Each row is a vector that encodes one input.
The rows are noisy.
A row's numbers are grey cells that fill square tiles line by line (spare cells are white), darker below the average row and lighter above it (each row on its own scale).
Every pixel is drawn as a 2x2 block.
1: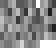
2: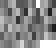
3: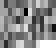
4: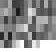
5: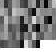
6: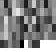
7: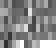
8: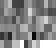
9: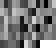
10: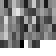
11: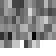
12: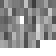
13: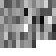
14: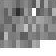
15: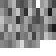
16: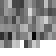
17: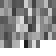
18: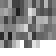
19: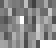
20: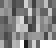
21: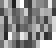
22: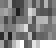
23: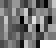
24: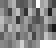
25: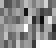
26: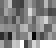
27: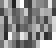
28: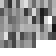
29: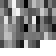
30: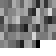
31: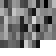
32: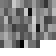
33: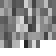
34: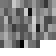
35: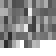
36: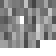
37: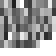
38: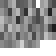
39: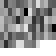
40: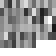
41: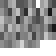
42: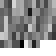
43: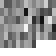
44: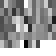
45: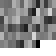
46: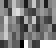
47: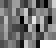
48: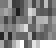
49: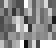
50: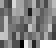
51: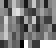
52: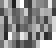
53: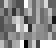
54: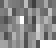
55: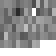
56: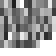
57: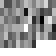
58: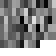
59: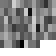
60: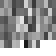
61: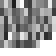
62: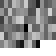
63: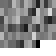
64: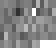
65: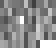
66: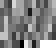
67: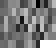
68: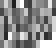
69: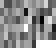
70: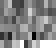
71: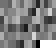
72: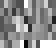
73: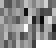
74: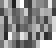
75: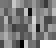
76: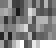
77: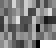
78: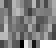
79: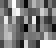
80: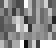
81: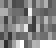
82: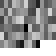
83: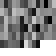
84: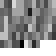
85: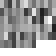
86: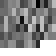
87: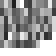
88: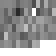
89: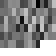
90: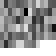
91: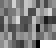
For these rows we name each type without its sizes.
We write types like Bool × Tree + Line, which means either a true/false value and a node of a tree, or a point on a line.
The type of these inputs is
Bool × Tree + Unit.
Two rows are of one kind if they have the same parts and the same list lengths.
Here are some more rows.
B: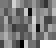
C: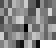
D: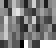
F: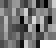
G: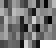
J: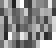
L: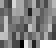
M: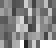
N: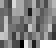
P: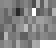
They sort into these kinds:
B, C, D, F, G, L, M, N, P
J

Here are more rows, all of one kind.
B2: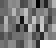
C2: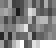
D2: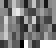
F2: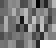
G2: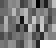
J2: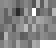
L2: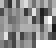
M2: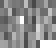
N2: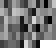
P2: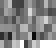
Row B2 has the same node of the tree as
F2, G2 and P2.
